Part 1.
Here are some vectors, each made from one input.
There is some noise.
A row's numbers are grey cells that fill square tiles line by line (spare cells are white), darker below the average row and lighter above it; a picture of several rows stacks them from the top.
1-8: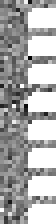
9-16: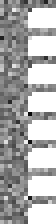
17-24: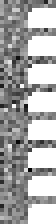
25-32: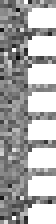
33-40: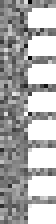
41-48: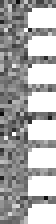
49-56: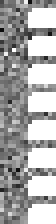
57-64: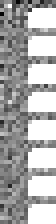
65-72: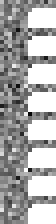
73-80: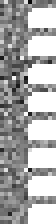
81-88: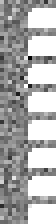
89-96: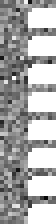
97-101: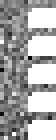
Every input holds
either a point on a 3-point line and a point on a 5-point line, or a list of up to two points on a 4-point line.
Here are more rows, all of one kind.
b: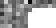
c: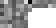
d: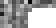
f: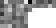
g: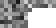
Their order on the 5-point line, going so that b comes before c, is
f, b, d, c, g.
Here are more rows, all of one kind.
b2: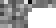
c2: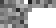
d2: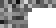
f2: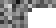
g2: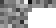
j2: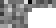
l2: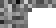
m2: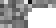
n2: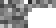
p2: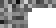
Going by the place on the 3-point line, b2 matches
j2, m2 and n2.
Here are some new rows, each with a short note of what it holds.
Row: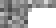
a list of two items
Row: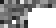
the empty list
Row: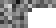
a point on a 3-point line and a point on a 5-point line
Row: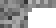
a list of two items
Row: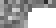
a list of one item
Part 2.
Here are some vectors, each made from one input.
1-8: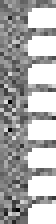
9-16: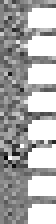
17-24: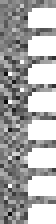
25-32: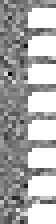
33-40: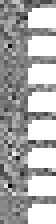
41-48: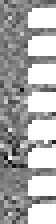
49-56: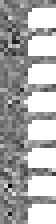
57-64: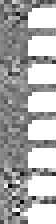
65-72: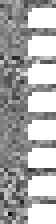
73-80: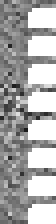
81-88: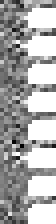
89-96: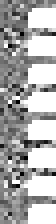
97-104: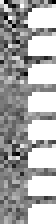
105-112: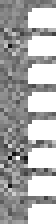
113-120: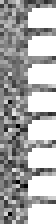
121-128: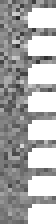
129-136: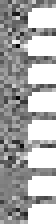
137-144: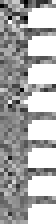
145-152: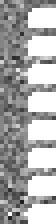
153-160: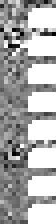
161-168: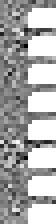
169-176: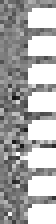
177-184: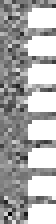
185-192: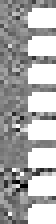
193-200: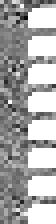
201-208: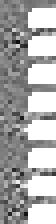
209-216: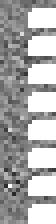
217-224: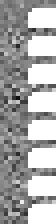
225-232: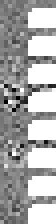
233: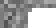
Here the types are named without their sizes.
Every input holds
a point on a line, together with either a fixed value, or a node of a tree and a true/false value.
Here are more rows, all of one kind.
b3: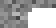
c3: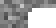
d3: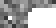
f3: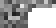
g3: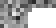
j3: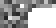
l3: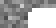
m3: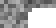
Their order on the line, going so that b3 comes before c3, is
l3, m3, d3, g3, j3, b3, f3, c3.
